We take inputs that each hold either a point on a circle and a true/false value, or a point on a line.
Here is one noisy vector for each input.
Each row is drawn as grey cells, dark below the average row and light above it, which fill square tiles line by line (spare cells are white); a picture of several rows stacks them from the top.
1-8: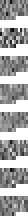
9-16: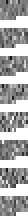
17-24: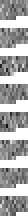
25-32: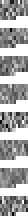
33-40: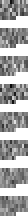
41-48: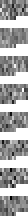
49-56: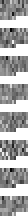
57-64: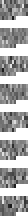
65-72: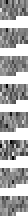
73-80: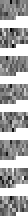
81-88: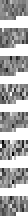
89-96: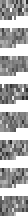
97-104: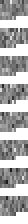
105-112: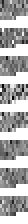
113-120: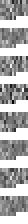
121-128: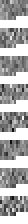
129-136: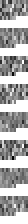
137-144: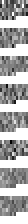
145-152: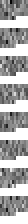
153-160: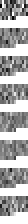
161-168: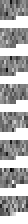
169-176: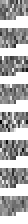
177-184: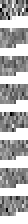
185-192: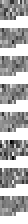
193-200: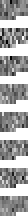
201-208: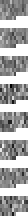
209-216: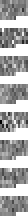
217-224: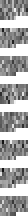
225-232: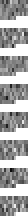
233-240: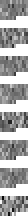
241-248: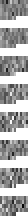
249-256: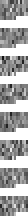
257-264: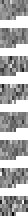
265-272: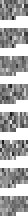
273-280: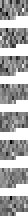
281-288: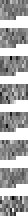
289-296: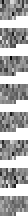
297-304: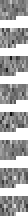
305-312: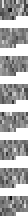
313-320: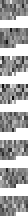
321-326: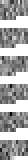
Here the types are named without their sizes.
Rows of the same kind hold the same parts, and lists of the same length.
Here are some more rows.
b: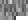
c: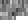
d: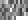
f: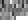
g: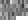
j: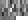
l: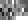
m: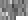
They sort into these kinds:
b, c, f, g, m
d, j, l

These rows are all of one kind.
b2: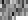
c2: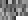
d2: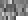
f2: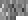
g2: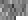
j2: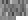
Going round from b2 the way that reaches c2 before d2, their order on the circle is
b2, c2, j2, f2, g2, d2.
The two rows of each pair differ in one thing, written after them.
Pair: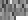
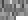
the place on the circle
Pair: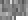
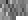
the place on the circle
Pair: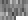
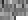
the true/false value
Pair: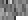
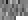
the true/false value
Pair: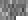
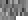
the place on the circle
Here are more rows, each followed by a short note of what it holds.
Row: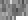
a point on a circle and a true/false value
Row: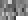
a point on a circle and a true/false value
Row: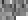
a point on a circle and a true/false value
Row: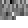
a point on a line
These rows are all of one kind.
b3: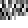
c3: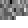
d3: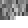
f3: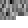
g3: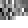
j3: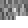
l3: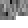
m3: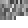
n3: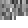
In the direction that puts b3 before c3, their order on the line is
n3, m3, b3, c3, f3, l3, d3, j3, g3.
